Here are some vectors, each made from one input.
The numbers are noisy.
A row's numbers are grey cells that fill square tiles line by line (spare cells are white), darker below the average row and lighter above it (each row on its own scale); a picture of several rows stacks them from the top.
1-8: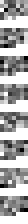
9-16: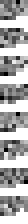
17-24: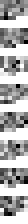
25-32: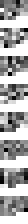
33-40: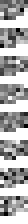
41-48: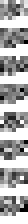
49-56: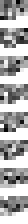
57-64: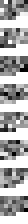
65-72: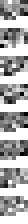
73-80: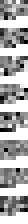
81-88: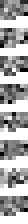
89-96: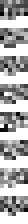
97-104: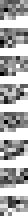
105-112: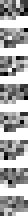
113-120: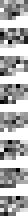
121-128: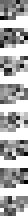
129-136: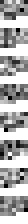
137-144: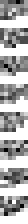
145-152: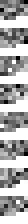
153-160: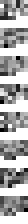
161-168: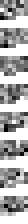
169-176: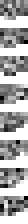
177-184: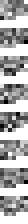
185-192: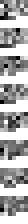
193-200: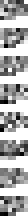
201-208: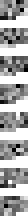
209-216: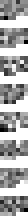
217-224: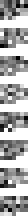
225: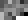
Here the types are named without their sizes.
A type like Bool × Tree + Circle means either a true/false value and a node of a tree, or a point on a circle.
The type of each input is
(Circle + Unit) × Line.
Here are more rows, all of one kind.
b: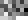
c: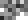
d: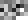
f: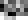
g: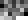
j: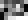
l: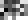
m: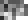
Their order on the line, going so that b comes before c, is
g, b, f, d, c, j, l, m.
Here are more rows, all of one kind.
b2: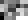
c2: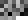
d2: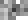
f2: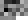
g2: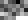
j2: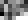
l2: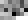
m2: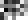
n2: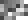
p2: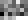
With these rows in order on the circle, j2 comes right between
b2 and p2.
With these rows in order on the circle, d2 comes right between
l2 and n2.
